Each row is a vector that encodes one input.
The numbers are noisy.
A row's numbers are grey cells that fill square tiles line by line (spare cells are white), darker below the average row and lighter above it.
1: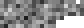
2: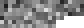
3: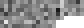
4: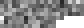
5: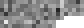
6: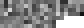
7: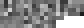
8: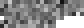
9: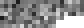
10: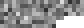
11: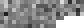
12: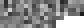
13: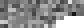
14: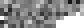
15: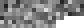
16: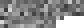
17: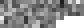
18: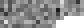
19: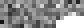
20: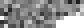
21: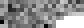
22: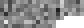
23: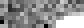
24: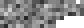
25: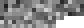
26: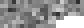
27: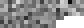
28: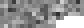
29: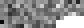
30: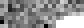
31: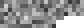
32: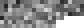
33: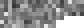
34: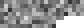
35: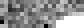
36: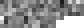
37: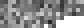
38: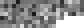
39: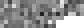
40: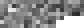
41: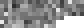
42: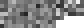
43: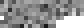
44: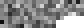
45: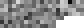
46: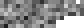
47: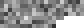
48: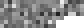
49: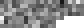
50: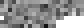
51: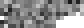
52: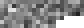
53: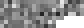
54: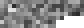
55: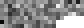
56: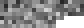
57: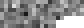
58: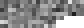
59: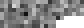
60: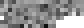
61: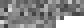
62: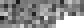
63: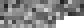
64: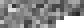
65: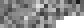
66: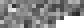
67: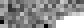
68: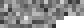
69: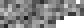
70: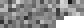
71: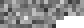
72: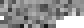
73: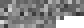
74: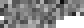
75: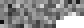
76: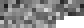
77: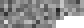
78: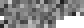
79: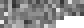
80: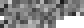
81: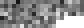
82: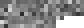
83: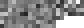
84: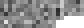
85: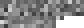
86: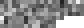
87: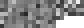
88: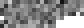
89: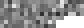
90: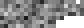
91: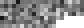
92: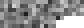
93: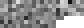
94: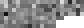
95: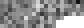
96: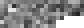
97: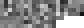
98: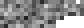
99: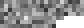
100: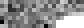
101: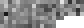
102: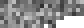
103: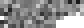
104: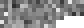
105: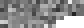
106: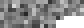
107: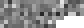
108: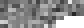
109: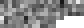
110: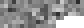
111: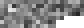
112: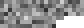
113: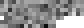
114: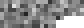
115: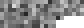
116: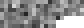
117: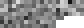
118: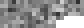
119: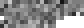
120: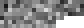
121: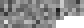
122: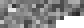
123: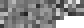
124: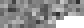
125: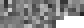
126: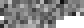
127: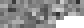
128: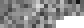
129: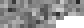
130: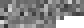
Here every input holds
one of 12 labels and a true/false value.
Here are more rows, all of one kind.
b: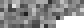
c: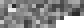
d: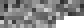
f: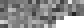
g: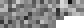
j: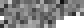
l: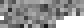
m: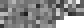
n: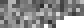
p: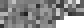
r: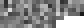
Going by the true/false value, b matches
g and l.
